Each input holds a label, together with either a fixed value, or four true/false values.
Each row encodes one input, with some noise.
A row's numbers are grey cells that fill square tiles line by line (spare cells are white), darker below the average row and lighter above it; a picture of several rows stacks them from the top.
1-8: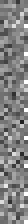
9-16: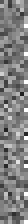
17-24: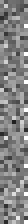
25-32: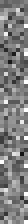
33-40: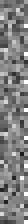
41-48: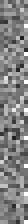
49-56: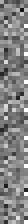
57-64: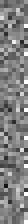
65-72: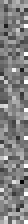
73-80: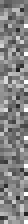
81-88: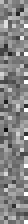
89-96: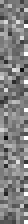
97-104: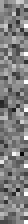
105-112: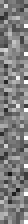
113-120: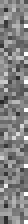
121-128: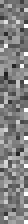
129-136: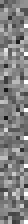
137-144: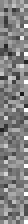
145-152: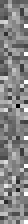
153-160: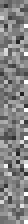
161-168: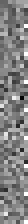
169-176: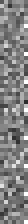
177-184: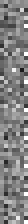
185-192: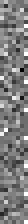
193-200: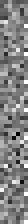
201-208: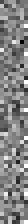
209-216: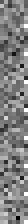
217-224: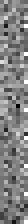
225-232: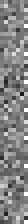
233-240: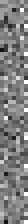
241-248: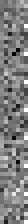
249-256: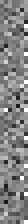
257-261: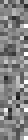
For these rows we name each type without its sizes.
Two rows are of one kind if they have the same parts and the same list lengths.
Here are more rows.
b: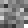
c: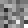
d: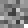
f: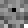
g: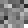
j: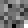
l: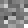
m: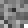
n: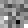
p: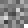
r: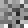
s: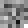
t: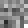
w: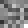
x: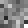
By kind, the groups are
b, d, f, j, m, n, p, r, s, t, w
c, g, l, x

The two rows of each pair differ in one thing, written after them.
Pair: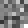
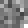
the label
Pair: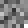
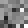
the label
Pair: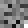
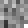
the label
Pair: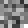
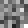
one of the four true/false values
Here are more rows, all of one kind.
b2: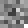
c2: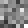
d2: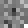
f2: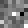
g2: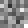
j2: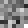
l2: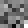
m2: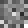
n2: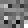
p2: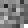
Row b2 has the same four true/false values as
c2, g2 and j2.
